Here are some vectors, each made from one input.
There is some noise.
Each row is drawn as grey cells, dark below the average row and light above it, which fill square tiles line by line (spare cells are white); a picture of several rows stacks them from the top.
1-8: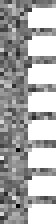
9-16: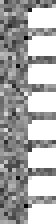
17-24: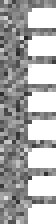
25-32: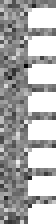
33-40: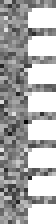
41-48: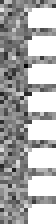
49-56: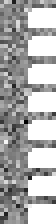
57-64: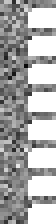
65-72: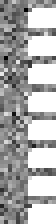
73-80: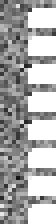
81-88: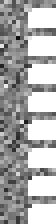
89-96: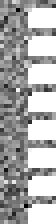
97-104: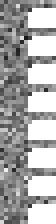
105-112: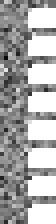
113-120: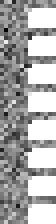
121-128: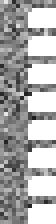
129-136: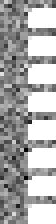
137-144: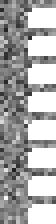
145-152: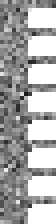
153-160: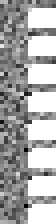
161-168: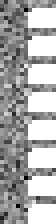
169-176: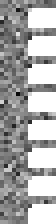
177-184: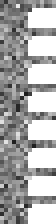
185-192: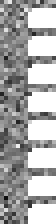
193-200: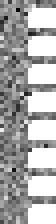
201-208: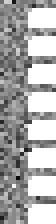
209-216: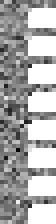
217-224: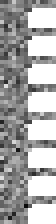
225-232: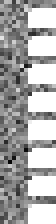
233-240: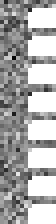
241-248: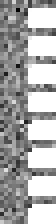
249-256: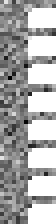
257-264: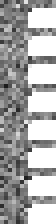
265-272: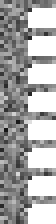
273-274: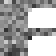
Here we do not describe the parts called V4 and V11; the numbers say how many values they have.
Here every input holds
a value of V11, together with either a node of a 9-node tree and a true/false value, or a value of V4.
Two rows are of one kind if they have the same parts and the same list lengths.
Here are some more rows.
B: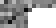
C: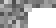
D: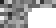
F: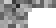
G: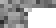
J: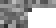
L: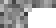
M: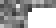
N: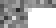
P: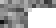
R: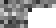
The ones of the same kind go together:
B, J, M, R
C, D, F, G, L, N, P

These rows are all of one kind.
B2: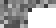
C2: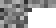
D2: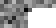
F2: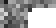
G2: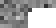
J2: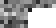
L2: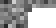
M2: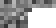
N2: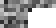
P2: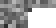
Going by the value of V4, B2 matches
F2, J2 and N2.
